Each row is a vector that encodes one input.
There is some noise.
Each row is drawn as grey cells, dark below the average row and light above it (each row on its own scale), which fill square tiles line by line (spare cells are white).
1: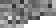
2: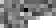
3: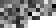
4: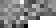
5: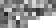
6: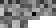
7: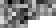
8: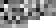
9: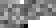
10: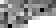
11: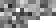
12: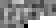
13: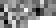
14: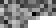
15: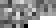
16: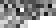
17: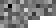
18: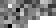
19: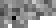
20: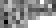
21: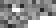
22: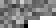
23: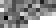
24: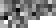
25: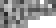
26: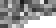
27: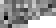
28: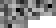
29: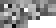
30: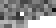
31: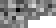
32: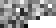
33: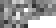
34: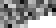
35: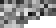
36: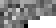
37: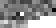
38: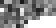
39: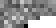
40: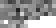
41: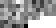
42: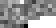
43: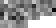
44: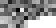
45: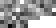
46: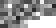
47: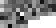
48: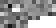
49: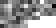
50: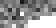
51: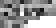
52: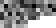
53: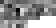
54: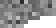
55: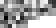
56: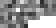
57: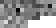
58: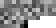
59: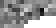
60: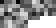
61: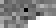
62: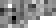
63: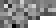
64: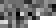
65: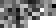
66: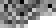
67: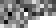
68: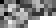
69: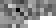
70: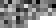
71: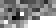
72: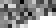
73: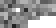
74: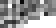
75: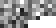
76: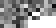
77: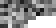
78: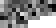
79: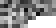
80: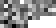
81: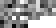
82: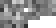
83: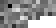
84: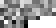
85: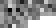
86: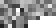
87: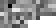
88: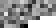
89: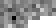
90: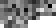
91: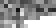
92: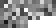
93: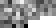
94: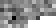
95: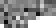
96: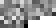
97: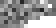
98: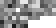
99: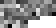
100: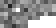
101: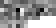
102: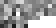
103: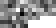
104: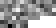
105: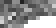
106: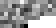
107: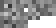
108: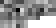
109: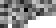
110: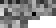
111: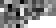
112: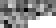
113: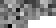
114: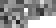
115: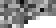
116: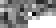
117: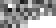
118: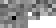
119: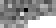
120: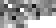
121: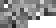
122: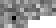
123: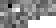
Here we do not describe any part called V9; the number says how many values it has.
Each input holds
a value of V9, together with either a point on a 6-point circle, or one of 10 labels.
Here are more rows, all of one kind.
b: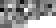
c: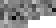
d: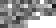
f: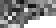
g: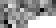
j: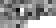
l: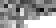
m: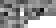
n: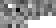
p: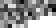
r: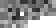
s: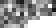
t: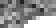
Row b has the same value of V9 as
f and t.
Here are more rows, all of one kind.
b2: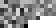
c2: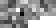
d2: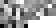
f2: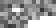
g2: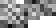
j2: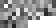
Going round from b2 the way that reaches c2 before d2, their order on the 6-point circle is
b2, g2, c2, f2, j2, d2.
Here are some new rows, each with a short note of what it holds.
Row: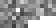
a point on a 6-point circle and a value of V9
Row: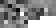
one of 10 labels and a value of V9
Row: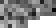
one of 10 labels and a value of V9
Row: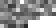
a point on a 6-point circle and a value of V9
